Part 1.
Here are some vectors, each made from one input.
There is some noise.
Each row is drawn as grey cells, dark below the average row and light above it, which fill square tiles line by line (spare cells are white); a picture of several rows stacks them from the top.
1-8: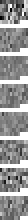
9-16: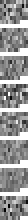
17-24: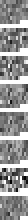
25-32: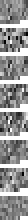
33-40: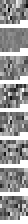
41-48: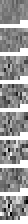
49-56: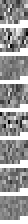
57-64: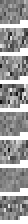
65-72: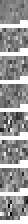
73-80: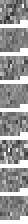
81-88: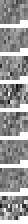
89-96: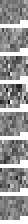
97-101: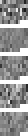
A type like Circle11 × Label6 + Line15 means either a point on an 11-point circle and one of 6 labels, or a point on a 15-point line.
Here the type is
Label4 + Line10 × (Tree9 + Unit).
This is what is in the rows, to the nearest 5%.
About 10% of them hold one of 4 labels. The rest hold a point on a 10-point line, together with either a fixed value, or a node of a 9-node tree.
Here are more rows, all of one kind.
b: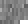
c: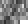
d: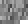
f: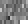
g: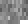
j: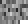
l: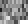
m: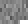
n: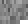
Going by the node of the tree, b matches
c and j.
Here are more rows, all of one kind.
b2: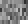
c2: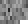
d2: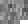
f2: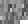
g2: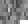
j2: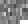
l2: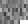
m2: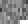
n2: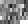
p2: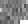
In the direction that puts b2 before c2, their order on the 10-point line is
p2, f2, l2, d2, j2, m2, b2, g2, n2, c2.
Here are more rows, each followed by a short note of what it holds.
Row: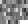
one of 4 labels
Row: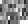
one of 4 labels
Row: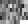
one of 4 labels
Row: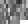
one of 4 labels
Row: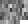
one of 4 labels
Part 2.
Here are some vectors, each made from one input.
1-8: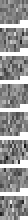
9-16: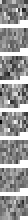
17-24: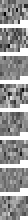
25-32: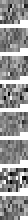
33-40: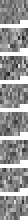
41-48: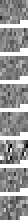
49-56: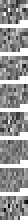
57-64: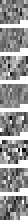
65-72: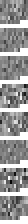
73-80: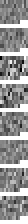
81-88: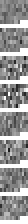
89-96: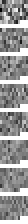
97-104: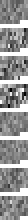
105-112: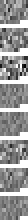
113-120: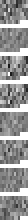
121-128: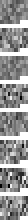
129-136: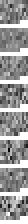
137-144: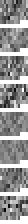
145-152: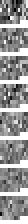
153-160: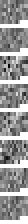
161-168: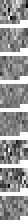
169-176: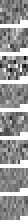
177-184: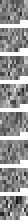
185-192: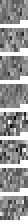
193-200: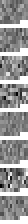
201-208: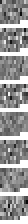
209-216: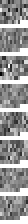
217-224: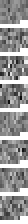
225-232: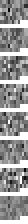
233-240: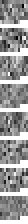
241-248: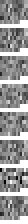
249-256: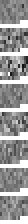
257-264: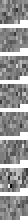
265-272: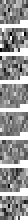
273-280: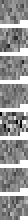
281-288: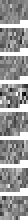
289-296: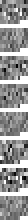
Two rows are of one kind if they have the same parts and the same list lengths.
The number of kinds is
2.
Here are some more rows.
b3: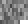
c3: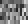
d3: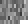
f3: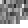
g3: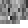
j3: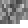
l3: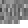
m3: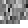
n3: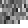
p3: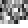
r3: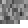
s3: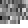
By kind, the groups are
b3, d3, j3, m3, r3
c3, f3, g3, l3, n3, p3, s3

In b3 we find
one of 4 labels and a true/false value.
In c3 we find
a node of a 13-node tree.
